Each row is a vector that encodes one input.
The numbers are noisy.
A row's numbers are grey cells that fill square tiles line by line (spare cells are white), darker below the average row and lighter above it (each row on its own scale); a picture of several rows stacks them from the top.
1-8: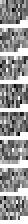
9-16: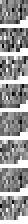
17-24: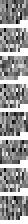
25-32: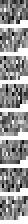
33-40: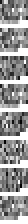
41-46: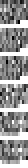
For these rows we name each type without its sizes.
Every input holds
a list of points on a line.
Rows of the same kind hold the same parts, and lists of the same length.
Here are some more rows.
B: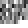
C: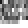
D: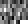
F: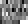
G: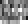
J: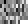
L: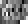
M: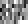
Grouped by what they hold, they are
B, C, G, M
D, F, L
J

